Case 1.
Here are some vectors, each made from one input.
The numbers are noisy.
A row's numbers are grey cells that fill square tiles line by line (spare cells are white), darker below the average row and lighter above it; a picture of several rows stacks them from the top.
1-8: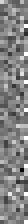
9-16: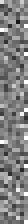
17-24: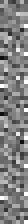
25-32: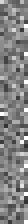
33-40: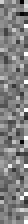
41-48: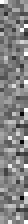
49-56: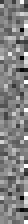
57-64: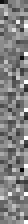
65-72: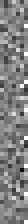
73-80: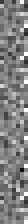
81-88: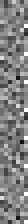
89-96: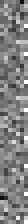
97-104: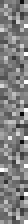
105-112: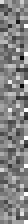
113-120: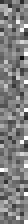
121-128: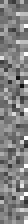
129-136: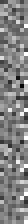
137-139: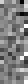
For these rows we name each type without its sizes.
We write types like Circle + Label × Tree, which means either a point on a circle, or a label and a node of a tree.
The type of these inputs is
Bool × Bool × Bool × Bool.
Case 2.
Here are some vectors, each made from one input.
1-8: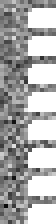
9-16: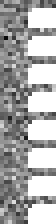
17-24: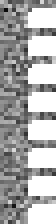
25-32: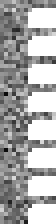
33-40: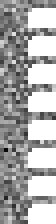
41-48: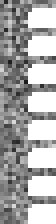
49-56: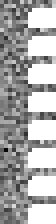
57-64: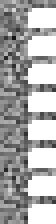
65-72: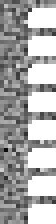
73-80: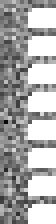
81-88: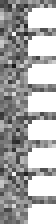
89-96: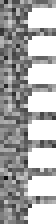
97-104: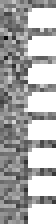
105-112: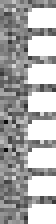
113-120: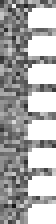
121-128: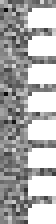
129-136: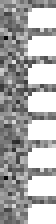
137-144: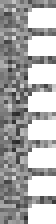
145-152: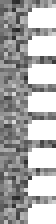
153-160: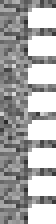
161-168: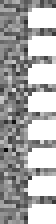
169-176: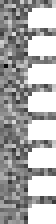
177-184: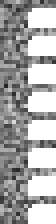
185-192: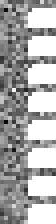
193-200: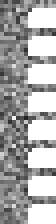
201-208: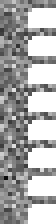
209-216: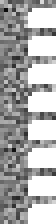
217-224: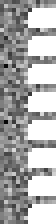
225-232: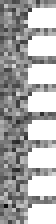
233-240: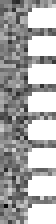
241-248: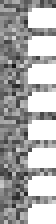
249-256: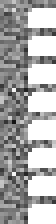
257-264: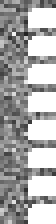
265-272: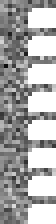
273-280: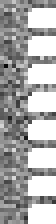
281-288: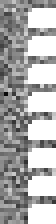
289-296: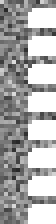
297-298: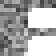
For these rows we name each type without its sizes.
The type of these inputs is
Circle.
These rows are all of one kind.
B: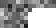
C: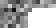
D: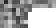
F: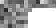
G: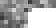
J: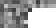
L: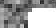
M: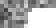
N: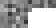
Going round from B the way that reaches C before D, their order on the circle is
B, L, N, G, M, F, C, J, D.
